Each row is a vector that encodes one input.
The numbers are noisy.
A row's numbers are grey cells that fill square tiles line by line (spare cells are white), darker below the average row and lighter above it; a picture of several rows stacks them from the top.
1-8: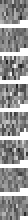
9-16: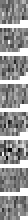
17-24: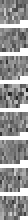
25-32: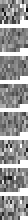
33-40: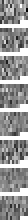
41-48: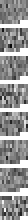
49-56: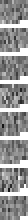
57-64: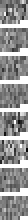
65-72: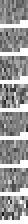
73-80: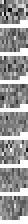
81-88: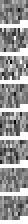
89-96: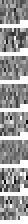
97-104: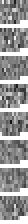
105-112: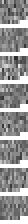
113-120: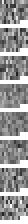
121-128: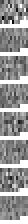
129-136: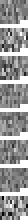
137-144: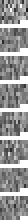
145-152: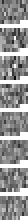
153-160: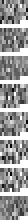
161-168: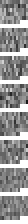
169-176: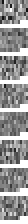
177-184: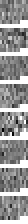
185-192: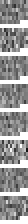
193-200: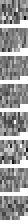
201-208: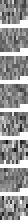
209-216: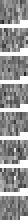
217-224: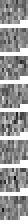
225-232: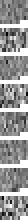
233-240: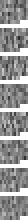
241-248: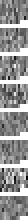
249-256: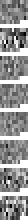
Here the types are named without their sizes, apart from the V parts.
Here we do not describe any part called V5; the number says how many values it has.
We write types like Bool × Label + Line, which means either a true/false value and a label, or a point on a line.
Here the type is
Line × List(Line + V5).
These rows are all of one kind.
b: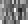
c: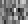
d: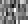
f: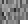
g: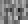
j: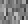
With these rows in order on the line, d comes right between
b and f.
